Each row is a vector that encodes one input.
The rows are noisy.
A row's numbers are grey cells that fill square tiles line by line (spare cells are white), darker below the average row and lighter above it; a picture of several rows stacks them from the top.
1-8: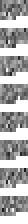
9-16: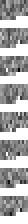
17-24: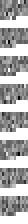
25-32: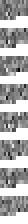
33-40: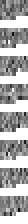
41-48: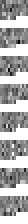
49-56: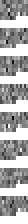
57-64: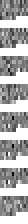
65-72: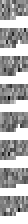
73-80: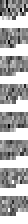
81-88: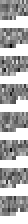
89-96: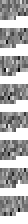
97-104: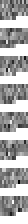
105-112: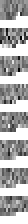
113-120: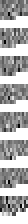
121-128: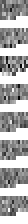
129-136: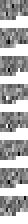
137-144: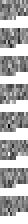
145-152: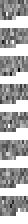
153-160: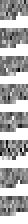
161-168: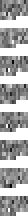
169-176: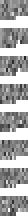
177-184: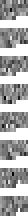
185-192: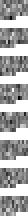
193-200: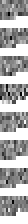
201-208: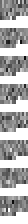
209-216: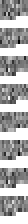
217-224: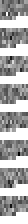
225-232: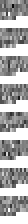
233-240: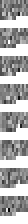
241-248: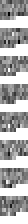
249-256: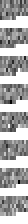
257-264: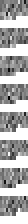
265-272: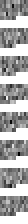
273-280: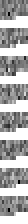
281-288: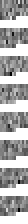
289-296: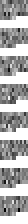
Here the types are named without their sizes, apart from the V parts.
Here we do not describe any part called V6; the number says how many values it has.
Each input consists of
a list of items, each a label and a value of V6.
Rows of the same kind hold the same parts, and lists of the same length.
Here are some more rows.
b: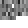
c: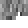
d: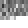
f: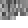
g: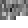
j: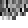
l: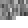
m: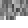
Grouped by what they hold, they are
b, c, d, f, l, m
g
j

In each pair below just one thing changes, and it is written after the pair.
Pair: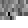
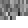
the value of V6 in item 1 of the list
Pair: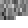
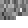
the value of V6 in item 2 of the list
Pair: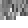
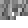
the value of V6 in item 1 of the list
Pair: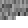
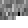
the label in item 1 of the list
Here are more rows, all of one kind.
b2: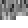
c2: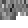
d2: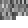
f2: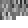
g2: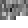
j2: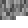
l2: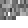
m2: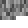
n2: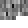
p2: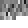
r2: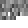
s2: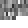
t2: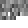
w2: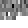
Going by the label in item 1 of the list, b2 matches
c2, g2, j2 and m2.
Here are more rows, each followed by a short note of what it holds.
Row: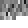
a list of one item
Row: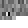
a list of two items
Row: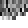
the empty list
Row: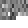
a list of one item
